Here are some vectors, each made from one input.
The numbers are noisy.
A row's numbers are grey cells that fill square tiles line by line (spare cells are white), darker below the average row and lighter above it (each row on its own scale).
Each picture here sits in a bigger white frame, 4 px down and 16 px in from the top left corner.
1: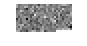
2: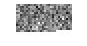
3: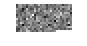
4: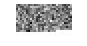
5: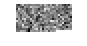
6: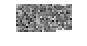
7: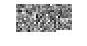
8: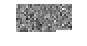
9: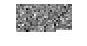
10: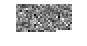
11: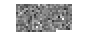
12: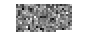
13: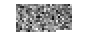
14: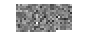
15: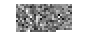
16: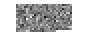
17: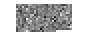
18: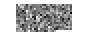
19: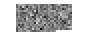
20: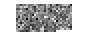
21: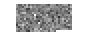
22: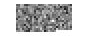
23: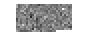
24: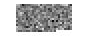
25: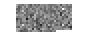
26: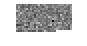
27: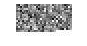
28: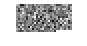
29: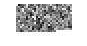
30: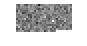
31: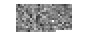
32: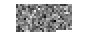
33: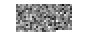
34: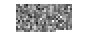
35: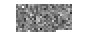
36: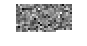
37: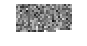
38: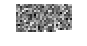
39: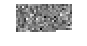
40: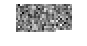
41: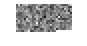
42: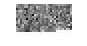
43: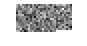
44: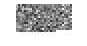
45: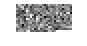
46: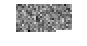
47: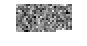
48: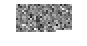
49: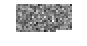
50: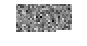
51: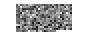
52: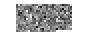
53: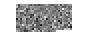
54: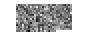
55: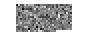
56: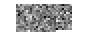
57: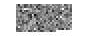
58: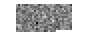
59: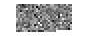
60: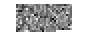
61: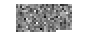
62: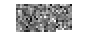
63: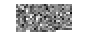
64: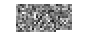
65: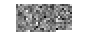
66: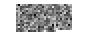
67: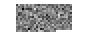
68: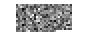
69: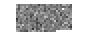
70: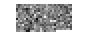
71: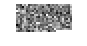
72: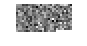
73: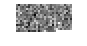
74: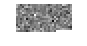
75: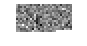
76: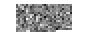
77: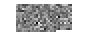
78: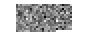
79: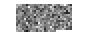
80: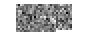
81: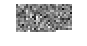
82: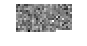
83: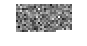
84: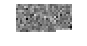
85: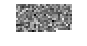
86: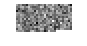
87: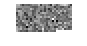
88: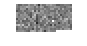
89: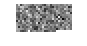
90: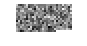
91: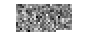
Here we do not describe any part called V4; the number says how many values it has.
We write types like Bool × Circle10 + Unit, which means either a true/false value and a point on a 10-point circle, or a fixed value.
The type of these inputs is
Bool × (Line3 × Line5 + V4).
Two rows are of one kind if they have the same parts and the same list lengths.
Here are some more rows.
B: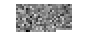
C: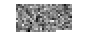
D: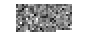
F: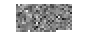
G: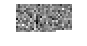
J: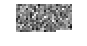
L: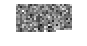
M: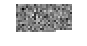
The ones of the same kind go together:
B, C, G, J, L
D, F, M

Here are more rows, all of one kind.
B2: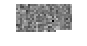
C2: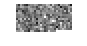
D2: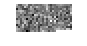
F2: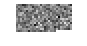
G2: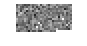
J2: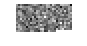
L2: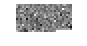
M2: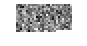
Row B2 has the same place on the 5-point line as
F2 and G2.
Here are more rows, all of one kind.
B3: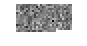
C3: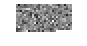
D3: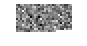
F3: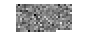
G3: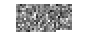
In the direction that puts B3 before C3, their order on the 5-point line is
G3, B3, F3, C3, D3.
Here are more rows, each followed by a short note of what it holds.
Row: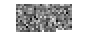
a point on a 3-point line, a point on a 5-point line and a true/false value
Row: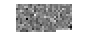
a point on a 3-point line, a point on a 5-point line and a true/false value
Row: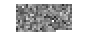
a true/false value and a value of V4
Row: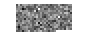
a true/false value and a value of V4
